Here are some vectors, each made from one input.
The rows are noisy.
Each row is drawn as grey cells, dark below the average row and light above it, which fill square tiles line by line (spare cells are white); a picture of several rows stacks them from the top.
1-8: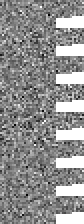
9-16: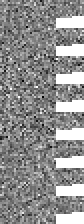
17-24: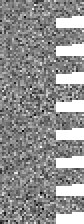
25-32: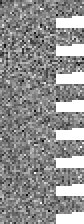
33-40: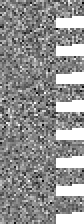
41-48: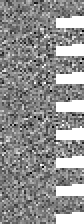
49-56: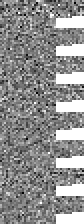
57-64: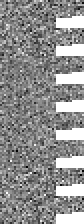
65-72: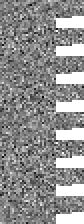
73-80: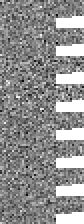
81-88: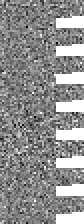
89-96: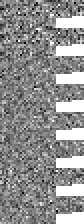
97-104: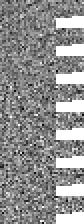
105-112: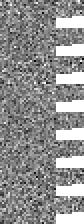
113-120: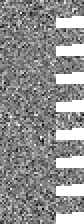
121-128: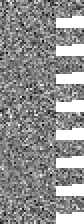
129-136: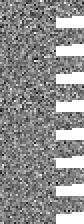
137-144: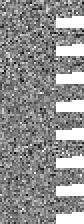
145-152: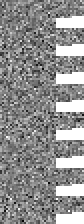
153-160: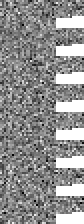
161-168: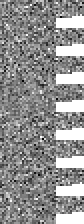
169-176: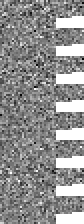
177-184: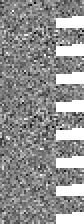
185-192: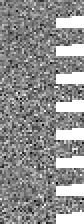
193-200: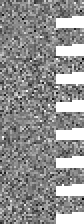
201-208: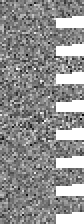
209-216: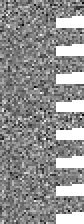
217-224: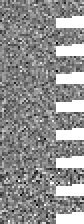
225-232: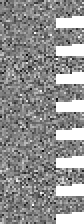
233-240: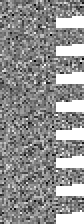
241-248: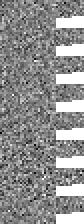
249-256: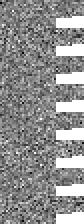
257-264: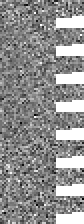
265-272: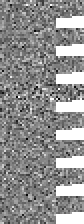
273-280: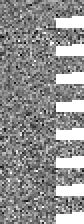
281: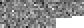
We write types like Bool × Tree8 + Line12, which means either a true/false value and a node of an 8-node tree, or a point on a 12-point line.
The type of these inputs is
Circle11 × Line8 × Line11 + List2(Circle6).
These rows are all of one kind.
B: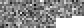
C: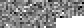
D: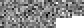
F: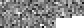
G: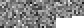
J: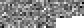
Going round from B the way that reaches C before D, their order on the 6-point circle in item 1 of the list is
B, J, C, D, F, G.
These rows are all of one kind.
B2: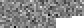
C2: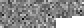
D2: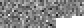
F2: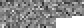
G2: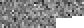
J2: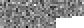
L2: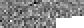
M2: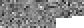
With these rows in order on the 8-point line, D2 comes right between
B2 and G2.
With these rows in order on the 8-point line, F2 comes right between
G2 and L2.
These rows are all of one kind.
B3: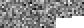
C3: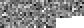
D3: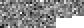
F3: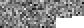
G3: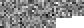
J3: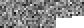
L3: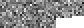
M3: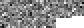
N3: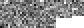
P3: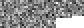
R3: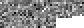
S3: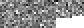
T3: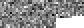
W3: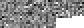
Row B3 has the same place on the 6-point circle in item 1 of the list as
F3, J3 and L3.
